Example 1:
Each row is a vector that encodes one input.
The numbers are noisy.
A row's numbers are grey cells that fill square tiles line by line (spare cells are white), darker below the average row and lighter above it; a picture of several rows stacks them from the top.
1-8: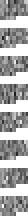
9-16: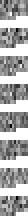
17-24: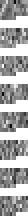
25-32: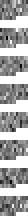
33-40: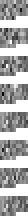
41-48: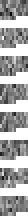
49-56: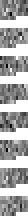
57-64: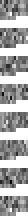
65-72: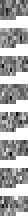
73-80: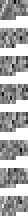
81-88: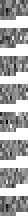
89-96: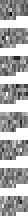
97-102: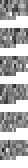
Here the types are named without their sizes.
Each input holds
two labels.
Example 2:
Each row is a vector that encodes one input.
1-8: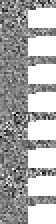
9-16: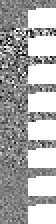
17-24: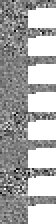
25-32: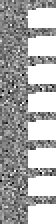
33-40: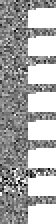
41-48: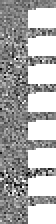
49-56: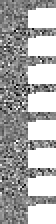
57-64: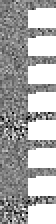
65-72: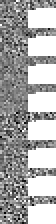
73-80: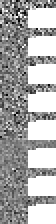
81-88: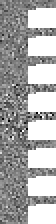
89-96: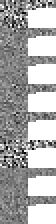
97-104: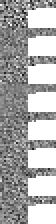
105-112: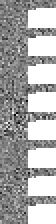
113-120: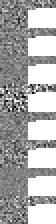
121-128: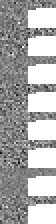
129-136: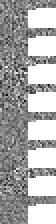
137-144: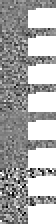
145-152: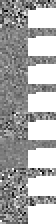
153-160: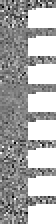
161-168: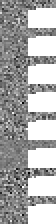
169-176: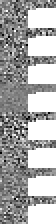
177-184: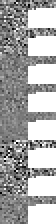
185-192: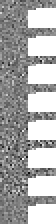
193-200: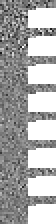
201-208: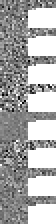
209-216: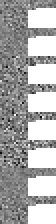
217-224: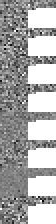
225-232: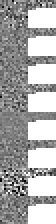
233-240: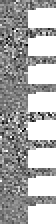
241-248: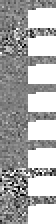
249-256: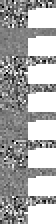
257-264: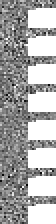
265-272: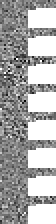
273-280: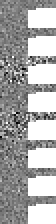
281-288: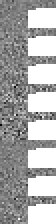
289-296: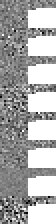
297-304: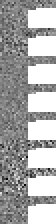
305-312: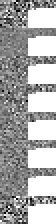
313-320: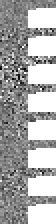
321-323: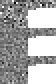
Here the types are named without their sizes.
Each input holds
a list of points on a circle.
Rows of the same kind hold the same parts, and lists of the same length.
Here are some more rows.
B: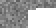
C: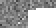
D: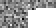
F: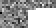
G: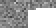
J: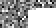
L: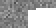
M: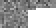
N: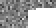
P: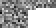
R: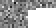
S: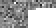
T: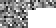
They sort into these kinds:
B, C, D, N, P, T
F, M
G, J, L, R, S

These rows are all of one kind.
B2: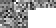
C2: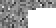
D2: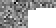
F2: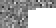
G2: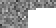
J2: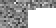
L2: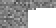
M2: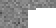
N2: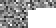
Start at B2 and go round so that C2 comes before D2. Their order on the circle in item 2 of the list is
B2, F2, C2, J2, L2, M2, N2, G2, D2.
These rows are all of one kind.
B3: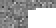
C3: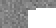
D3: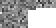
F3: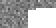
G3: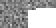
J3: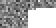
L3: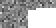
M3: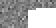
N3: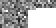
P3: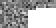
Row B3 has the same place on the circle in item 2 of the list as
D3, F3, J3 and N3.
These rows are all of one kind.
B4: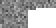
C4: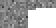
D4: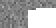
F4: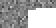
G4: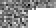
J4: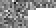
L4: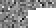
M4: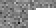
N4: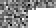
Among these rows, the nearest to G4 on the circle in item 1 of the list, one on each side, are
B4 and N4.
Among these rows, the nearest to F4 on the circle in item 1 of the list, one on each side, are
C4 and D4.
